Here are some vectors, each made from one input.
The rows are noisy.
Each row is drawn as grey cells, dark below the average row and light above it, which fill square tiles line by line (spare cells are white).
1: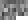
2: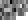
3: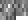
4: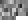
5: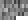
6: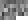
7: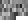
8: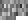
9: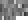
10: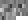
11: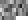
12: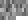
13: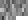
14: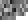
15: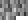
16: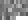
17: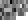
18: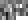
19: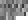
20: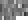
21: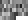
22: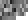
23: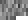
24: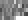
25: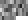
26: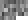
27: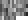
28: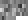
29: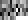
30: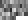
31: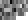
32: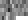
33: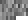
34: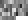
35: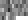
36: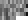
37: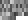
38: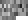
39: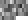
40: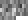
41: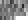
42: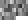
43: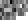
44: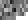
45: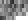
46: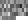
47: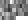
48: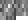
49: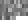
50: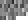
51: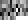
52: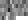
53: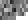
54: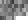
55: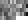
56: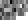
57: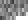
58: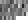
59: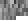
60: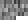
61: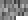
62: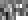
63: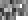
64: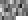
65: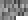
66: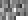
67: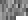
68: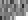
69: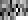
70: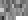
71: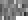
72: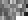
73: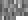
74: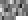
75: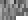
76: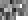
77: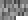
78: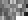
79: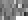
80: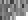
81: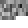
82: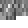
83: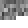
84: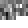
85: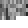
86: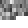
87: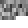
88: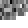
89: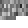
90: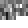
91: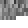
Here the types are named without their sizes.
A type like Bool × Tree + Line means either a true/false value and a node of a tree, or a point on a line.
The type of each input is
List(Line).
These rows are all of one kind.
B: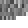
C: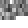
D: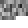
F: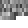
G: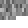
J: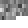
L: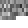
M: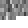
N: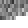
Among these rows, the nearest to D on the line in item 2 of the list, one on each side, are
J and L.
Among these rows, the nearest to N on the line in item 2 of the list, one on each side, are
G and J.
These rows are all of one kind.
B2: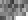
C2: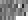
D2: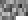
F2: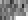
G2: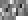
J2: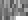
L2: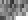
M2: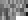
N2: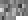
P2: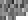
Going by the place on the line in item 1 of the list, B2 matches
L2 and P2.
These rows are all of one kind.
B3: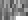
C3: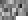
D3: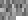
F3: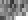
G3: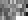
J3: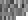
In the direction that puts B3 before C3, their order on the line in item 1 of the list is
G3, B3, J3, F3, D3, C3.
